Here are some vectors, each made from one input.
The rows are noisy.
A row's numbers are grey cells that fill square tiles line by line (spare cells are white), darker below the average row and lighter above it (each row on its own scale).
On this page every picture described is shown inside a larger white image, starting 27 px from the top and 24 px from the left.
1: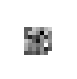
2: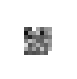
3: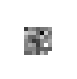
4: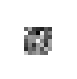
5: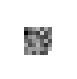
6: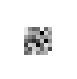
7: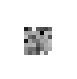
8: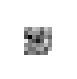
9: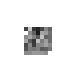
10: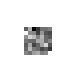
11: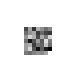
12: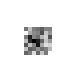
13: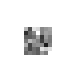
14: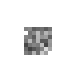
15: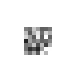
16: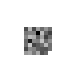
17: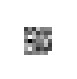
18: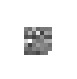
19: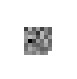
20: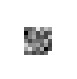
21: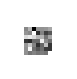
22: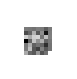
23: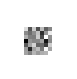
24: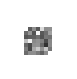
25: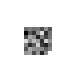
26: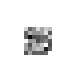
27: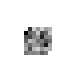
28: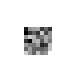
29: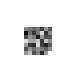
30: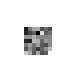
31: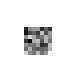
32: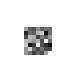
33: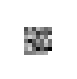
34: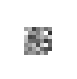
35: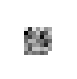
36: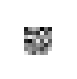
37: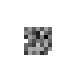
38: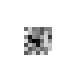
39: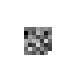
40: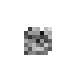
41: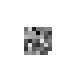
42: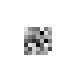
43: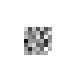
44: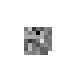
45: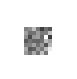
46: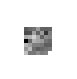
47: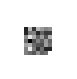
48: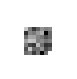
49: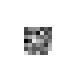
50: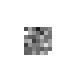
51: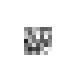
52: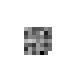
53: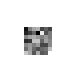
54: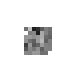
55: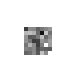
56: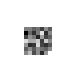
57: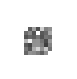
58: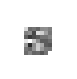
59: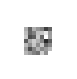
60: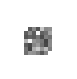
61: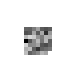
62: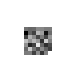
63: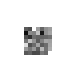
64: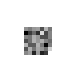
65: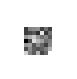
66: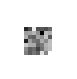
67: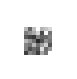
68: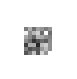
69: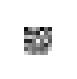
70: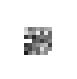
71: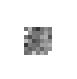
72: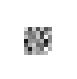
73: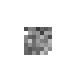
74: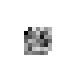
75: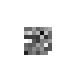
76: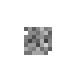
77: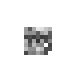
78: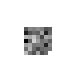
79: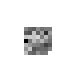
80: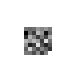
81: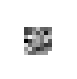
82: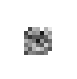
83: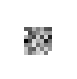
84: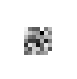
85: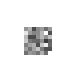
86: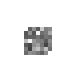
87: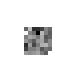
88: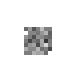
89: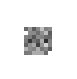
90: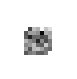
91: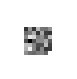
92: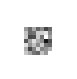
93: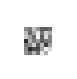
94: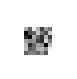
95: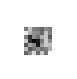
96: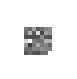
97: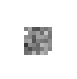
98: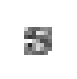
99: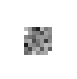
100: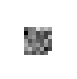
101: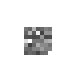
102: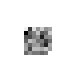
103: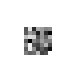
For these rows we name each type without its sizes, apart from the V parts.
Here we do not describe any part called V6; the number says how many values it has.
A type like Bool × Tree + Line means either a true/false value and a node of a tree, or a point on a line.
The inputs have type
Bool × Bool × Bool × (Line × Line + V6).
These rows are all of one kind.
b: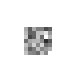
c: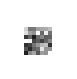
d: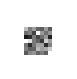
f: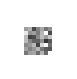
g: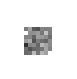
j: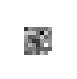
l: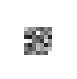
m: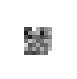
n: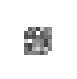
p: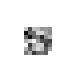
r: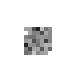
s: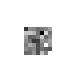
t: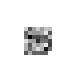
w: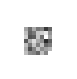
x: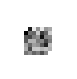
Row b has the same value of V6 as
f, p, t and w.
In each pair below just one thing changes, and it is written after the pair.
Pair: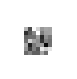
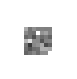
one of the three true/false values
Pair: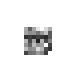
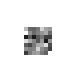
one of the three true/false values
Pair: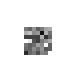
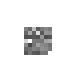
one of the three true/false values
